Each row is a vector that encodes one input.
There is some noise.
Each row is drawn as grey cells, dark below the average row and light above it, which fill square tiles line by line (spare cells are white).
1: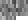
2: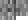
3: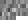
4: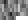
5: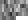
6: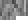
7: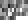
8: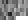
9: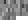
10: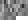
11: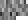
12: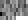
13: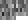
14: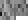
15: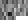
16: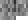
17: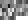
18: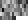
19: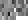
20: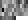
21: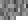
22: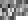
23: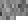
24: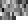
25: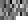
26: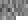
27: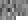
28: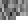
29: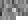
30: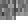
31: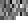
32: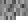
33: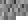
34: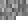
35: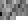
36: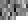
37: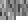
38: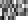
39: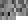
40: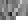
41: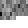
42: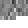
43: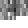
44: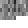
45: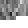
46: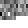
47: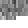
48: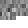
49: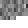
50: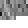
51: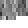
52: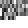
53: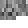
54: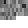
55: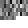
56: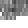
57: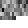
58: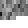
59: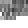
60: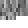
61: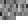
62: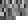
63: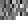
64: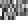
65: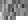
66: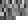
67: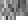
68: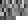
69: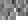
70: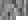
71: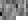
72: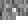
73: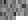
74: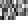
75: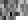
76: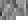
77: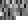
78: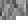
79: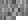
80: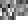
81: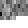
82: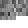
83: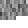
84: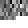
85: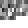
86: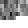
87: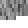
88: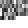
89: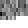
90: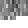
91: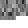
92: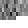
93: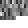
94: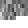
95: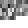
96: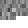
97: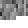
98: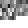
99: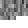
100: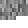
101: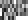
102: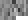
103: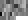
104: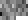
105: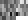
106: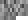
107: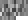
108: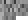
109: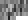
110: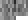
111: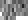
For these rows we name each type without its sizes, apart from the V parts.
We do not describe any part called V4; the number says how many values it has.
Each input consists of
either a point on a line, or a node of a tree and a value of V4.
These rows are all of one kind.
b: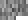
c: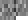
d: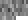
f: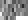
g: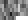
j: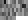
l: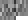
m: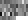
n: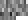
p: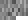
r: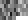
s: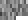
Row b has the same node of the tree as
c, l, p and s.
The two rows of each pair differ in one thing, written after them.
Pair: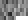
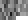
the value of V4
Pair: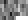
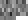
the value of V4
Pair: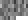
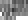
the node of the tree
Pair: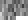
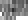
the value of V4
